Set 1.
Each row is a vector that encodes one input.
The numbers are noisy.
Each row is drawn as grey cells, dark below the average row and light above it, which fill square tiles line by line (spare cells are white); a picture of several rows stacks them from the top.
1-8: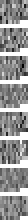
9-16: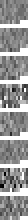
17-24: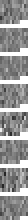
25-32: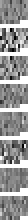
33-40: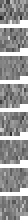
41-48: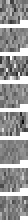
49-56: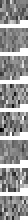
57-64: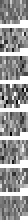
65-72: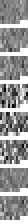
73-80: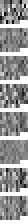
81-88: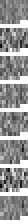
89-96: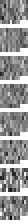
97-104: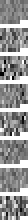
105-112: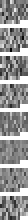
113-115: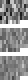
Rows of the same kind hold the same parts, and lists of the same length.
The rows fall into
3 kinds.
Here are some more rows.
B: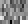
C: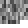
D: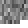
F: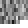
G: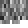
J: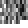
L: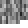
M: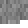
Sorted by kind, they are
B, F, L, M
C, D, J
G

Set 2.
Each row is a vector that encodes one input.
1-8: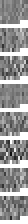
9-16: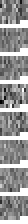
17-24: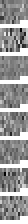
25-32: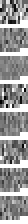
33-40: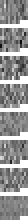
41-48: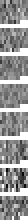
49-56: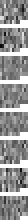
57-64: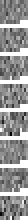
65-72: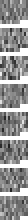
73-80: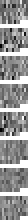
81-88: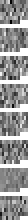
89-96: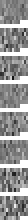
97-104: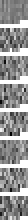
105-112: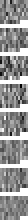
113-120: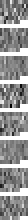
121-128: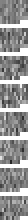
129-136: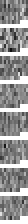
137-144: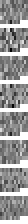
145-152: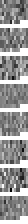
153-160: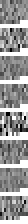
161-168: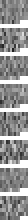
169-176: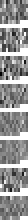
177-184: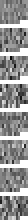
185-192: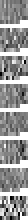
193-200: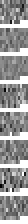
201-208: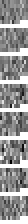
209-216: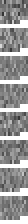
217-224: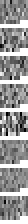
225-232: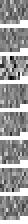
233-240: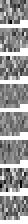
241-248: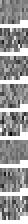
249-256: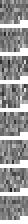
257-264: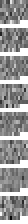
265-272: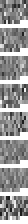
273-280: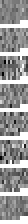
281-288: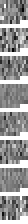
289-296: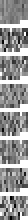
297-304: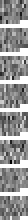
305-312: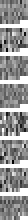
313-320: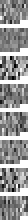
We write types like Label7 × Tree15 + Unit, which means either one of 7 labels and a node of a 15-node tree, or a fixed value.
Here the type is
Bool × Bool × Bool + Line19 × Line19 + Unit.
